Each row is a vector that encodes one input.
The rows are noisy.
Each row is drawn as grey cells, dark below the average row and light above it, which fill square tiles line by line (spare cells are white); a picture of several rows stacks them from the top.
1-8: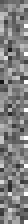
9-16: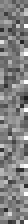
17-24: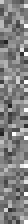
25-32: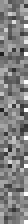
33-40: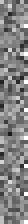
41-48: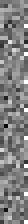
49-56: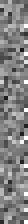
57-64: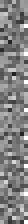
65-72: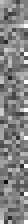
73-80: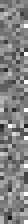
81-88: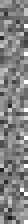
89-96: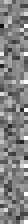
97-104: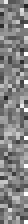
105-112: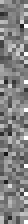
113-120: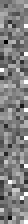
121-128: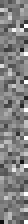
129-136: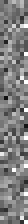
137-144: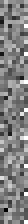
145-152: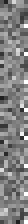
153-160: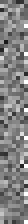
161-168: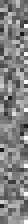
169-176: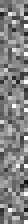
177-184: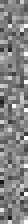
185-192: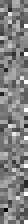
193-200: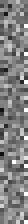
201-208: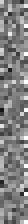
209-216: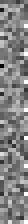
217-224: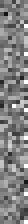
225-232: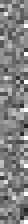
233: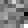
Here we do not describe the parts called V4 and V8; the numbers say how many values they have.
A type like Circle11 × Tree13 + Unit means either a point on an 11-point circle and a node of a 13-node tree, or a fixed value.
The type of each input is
(Bool × Line7 + V4) × V8.
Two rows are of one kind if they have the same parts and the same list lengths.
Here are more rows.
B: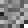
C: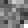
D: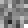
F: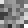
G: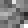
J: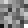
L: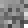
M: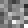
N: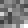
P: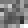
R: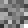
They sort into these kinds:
B, F, J, L, M
C, D, G, N, P, R

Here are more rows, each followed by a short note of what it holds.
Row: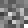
a value of V4 and a value of V8
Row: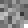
a point on a 7-point line, a true/false value and a value of V8
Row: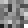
a value of V4 and a value of V8
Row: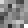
a value of V4 and a value of V8
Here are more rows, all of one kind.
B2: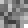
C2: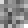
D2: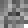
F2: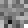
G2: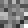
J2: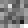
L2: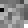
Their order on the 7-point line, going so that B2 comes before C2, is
J2, B2, D2, L2, C2, F2, G2.
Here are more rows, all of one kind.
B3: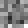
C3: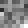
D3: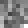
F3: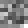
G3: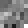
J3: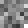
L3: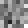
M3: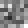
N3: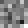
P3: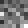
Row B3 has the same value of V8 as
F3, M3 and N3.
